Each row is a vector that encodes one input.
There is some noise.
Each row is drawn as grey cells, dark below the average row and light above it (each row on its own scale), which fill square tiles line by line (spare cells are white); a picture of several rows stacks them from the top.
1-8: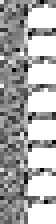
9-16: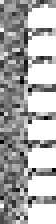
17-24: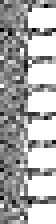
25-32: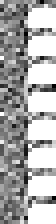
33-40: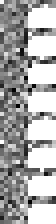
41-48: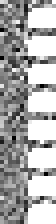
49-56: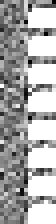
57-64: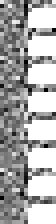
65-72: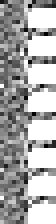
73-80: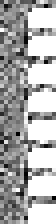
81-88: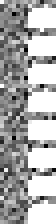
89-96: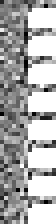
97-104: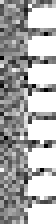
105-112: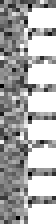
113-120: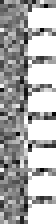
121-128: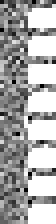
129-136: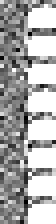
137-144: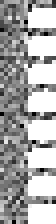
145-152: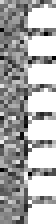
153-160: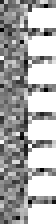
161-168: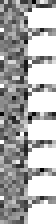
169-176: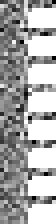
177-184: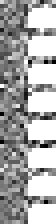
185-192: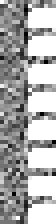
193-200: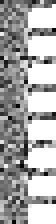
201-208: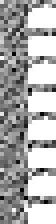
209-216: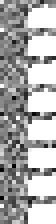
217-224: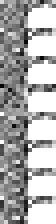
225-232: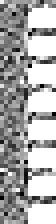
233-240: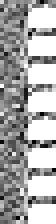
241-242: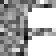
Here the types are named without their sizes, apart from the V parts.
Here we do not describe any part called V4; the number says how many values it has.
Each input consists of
a list of items, each a true/false value and a value of V4.
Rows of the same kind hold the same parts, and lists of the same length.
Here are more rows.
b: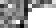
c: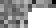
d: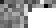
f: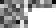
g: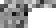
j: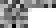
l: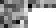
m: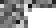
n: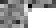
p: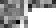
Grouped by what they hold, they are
b, g
c, d, f, l, m, n, p
j

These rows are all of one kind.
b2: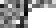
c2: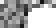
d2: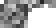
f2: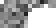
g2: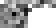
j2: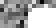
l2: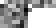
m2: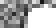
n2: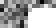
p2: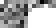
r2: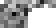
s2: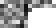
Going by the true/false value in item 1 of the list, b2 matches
l2 and s2.
